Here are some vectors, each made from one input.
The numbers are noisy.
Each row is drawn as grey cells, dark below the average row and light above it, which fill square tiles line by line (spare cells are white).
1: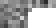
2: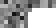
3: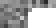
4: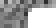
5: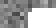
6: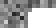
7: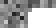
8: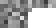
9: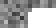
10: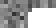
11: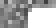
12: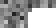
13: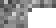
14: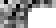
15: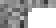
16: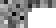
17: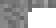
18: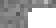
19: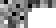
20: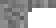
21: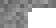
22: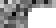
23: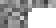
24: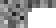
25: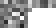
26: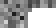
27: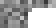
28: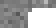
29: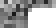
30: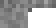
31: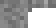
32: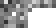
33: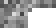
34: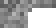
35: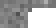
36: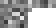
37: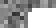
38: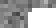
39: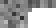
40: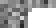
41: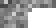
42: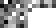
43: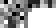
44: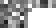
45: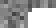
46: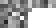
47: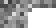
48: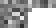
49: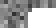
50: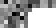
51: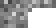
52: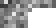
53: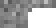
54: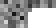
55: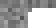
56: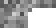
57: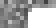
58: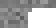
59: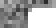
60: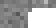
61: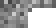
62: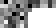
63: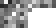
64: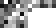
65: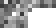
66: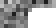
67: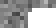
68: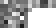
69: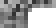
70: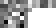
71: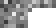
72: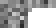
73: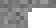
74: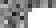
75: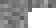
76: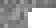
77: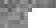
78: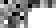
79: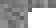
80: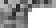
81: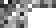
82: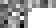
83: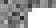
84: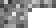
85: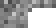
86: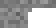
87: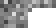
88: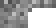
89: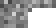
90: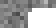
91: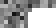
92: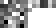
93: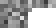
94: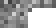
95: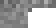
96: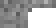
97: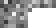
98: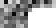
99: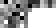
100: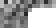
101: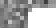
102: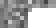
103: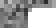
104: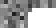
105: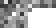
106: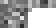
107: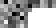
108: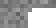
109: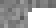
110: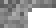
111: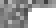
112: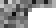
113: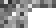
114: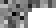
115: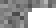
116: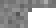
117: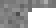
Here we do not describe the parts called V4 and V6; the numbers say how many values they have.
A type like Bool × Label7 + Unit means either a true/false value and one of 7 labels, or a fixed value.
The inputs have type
Bool × (Line5 + V4) + V6.
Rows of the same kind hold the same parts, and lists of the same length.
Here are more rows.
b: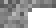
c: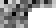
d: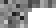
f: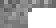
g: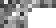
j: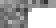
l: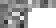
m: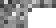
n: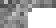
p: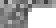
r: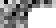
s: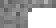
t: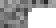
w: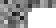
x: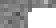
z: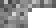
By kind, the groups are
b, d, g, n, w
c, j, l, p, r, t
f, m, s, x, z

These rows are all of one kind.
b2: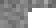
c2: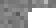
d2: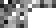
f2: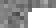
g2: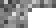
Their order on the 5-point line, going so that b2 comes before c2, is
b2, c2, g2, d2, f2.
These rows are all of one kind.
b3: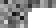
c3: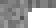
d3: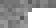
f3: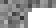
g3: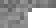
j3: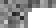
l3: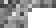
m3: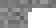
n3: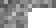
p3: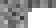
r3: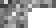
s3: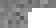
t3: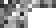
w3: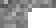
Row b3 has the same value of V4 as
l3, m3 and p3.
